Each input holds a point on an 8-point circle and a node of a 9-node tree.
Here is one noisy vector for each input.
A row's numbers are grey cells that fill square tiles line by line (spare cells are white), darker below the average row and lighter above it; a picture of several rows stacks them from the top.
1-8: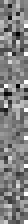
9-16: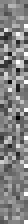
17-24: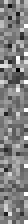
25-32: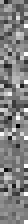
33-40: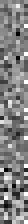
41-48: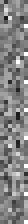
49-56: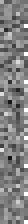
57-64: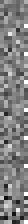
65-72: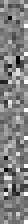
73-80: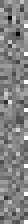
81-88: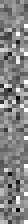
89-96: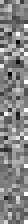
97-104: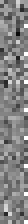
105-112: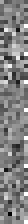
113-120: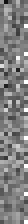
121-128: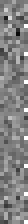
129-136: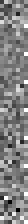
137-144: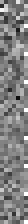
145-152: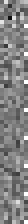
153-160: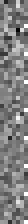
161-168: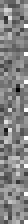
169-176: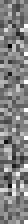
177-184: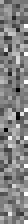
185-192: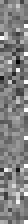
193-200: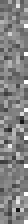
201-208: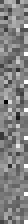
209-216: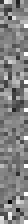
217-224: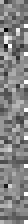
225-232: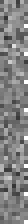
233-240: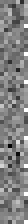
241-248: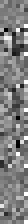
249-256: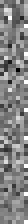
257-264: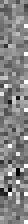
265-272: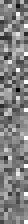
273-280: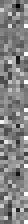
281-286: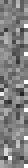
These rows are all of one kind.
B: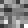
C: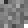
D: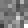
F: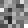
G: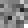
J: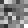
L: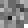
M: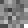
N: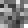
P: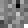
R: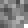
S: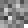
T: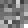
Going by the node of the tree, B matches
C and D.
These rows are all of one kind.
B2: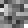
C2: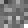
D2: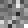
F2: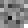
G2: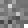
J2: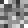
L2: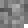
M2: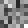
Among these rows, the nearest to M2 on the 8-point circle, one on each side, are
G2 and J2.
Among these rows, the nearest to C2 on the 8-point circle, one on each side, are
D2 and F2.
